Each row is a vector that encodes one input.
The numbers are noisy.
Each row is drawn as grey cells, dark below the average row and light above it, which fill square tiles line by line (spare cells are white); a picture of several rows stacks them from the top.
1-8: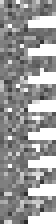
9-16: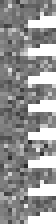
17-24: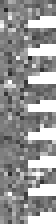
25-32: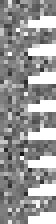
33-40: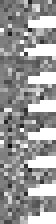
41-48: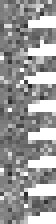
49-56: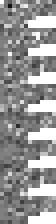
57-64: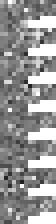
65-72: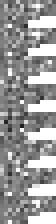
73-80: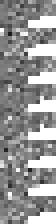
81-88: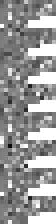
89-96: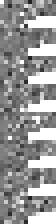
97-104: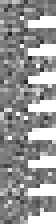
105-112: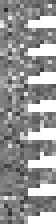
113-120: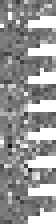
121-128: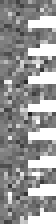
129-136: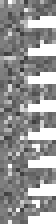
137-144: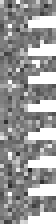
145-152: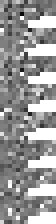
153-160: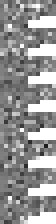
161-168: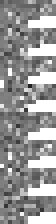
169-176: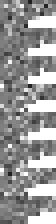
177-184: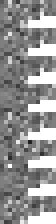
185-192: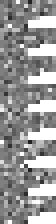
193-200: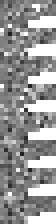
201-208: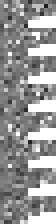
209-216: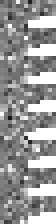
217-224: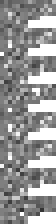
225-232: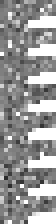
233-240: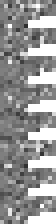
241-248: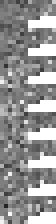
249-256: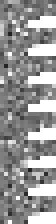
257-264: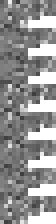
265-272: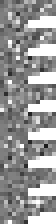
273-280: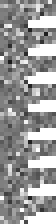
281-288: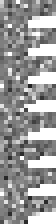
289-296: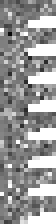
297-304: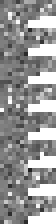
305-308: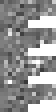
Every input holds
either a point on a 9-point line and a true/false value, or a point on a 10-point line.
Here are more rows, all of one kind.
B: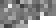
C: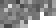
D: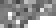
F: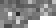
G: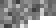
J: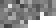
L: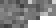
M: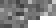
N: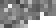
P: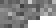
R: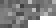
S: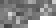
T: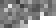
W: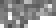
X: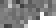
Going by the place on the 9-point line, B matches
C, J, N and T.
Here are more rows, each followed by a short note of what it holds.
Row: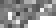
a point on a 9-point line and a true/false value
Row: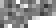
a point on a 10-point line
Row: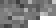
a point on a 9-point line and a true/false value
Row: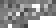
a point on a 10-point line
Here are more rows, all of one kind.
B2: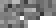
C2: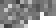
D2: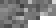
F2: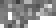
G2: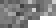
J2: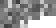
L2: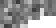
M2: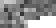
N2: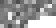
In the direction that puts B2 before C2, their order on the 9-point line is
F2, N2, B2, G2, D2, M2, C2, J2, L2.
